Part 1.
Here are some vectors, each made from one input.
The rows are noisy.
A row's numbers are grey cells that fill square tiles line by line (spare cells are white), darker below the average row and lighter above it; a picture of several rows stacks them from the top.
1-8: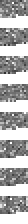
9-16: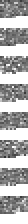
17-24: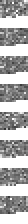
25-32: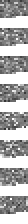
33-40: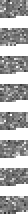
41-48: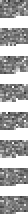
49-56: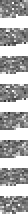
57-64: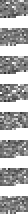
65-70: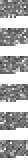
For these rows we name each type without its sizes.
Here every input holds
a label.
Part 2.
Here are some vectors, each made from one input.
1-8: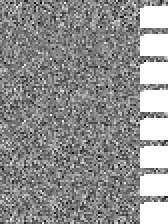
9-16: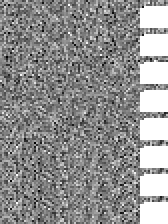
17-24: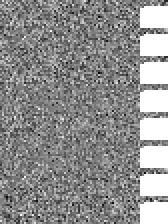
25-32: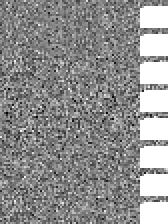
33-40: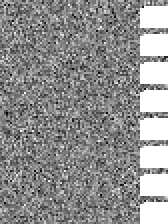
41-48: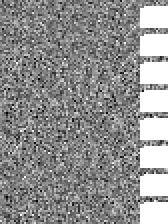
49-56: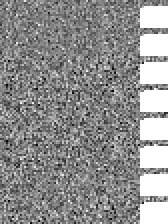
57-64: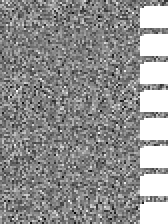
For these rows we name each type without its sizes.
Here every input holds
a node of a tree.
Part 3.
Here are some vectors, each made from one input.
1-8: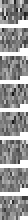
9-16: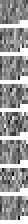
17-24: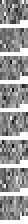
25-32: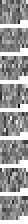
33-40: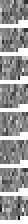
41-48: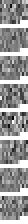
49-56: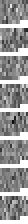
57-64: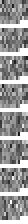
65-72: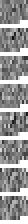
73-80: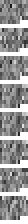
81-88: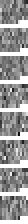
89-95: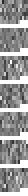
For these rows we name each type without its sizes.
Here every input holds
a point on a line.
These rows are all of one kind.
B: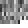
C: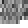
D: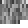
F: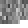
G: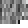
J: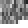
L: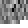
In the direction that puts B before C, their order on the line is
D, G, B, L, F, J, C.
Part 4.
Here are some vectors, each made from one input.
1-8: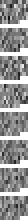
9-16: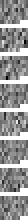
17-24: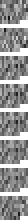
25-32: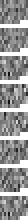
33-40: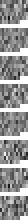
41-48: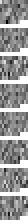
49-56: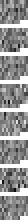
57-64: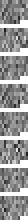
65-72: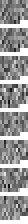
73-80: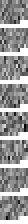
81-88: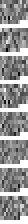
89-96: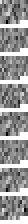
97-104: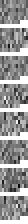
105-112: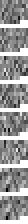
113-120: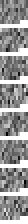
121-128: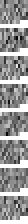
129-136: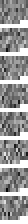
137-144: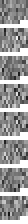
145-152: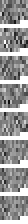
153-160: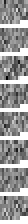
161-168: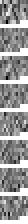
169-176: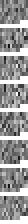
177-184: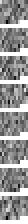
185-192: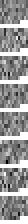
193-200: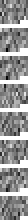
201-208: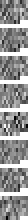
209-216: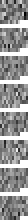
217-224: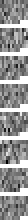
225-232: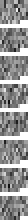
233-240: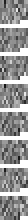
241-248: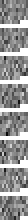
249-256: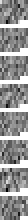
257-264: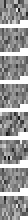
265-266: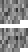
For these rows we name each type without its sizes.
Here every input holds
a label.
